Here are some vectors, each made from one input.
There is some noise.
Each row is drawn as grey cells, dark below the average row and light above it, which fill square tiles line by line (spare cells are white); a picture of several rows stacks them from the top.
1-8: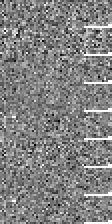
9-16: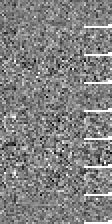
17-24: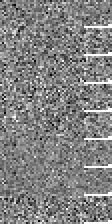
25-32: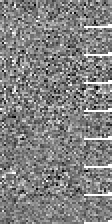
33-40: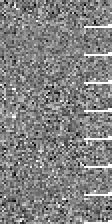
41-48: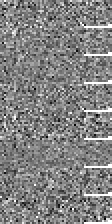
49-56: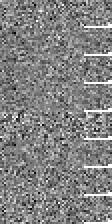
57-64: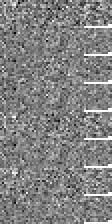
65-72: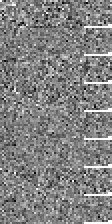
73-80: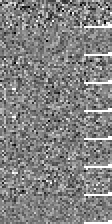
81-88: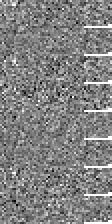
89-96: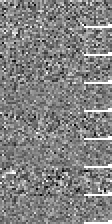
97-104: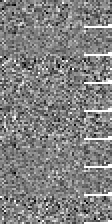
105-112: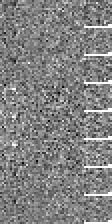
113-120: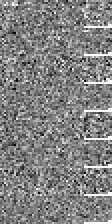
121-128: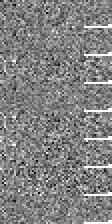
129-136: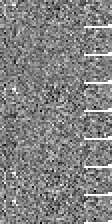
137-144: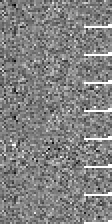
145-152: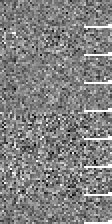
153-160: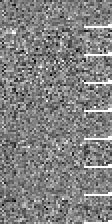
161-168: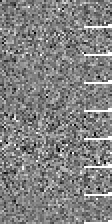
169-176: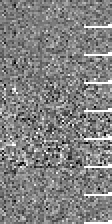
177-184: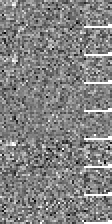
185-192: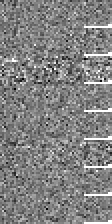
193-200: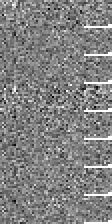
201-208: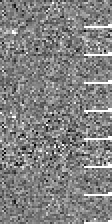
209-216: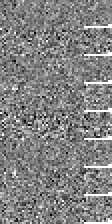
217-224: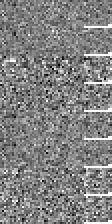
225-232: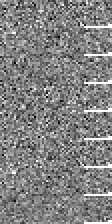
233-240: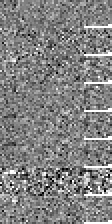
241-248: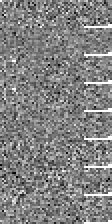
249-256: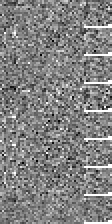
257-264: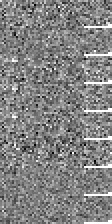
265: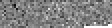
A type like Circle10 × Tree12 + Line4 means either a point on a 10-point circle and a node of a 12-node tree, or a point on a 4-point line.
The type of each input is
Bool × Line8 + Line7 × Line7 × Line7.
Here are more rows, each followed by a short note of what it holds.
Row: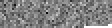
a point on each of three 7-point lines
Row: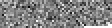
a point on an 8-point line and a true/false value
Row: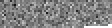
a point on each of three 7-point lines
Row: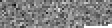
a point on each of three 7-point lines
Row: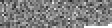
a point on each of three 7-point lines
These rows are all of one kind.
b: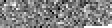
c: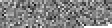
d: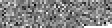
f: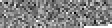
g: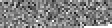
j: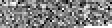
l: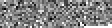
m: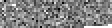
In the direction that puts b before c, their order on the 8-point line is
b, m, f, g, j, c, d, l.
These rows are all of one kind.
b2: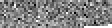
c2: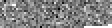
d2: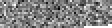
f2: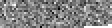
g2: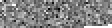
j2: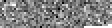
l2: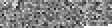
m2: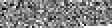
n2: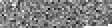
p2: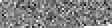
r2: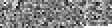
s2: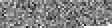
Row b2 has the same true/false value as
m2, p2 and s2.
